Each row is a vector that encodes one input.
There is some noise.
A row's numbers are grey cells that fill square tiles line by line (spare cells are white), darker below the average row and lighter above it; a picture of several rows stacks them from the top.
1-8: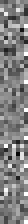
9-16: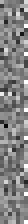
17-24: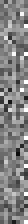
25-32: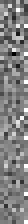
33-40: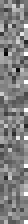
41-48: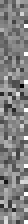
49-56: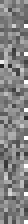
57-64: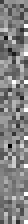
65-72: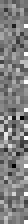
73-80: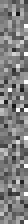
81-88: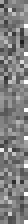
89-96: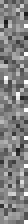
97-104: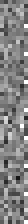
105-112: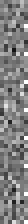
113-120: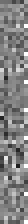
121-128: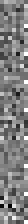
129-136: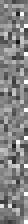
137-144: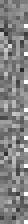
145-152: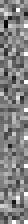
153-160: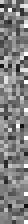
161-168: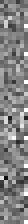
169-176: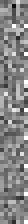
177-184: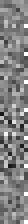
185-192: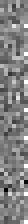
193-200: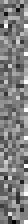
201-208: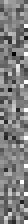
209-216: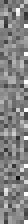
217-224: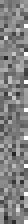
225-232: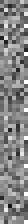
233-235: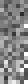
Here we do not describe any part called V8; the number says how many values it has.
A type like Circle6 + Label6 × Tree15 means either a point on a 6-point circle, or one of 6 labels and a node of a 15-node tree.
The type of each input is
Circle6 × (Line5 + V8) + Tree11.
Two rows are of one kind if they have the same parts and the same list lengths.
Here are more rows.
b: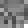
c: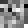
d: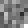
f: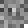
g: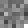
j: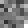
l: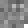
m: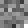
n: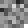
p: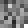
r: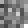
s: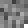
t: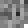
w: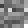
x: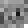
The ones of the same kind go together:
b, c, j, n, t
d, f, x
g, l, m, p, r, s, w

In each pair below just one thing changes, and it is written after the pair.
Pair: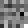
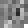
the place on the 5-point line
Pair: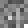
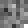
the place on the 6-point circle
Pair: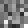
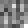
the place on the 6-point circle
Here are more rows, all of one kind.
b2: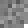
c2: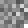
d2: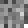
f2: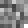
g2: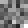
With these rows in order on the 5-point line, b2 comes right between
d2 and g2.
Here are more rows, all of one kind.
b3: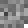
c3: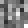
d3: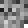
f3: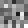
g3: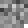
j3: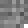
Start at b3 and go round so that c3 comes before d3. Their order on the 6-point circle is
b3, c3, j3, f3, d3, g3.
